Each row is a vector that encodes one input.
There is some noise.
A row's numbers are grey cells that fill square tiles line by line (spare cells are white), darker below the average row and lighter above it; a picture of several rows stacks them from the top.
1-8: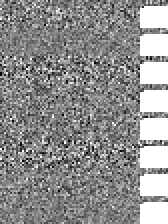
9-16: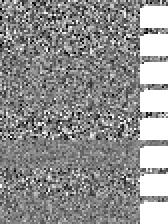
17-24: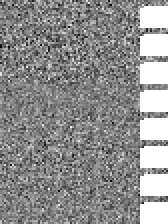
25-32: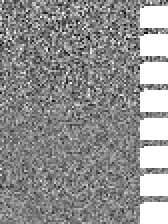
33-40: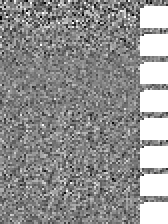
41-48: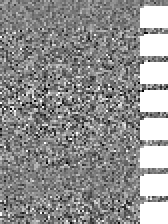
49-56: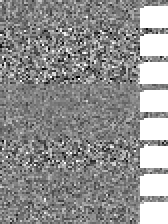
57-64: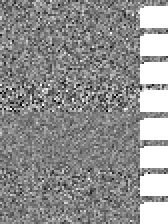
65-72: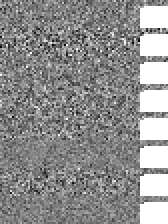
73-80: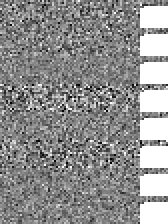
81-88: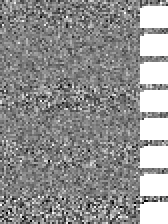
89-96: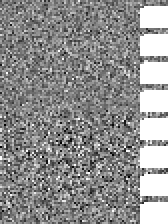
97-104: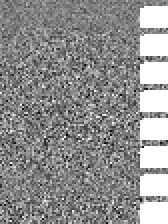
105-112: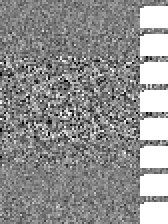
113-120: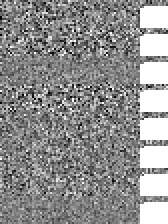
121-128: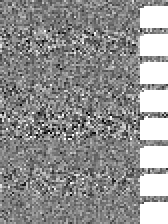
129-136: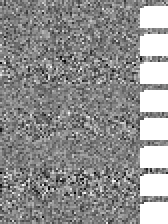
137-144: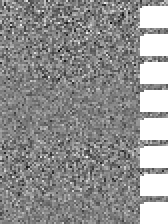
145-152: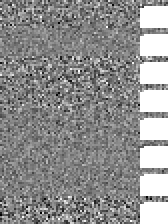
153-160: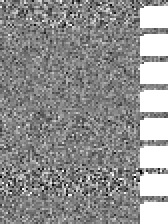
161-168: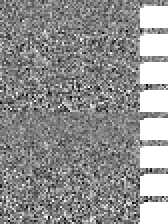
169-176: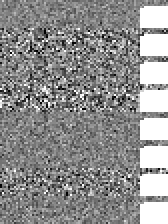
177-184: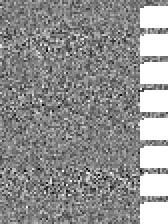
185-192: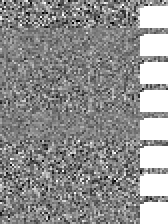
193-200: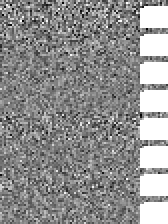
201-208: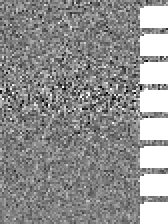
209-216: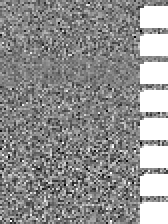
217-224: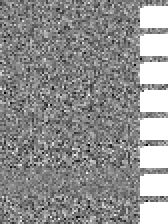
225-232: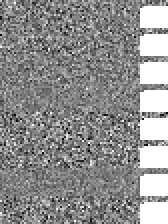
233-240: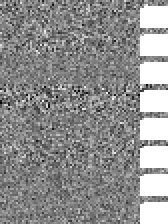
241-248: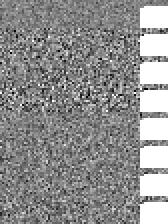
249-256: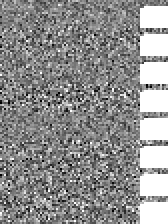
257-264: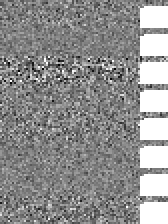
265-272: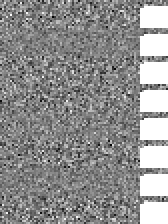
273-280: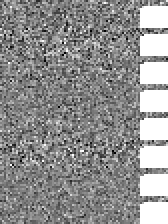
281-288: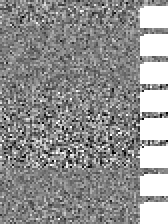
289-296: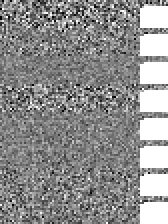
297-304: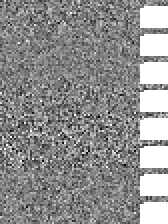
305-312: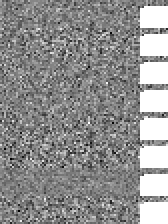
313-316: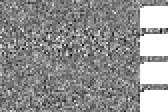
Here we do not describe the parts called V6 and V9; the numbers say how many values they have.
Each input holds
either a point on a 10-point circle, or a point on a 7-point line, or four true/false values, or a value of V6, or two values of V9.
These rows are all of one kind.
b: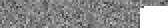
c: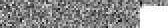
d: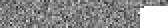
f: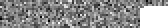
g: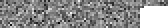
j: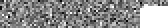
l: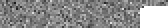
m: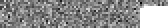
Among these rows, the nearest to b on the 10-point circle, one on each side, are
g and m.
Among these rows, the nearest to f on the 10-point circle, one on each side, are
j and l.
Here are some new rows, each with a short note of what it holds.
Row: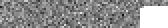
a value of V6
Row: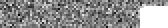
a point on a 10-point circle
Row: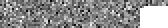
a value of V6
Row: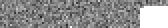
four true/false values
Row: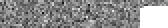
a point on a 7-point line
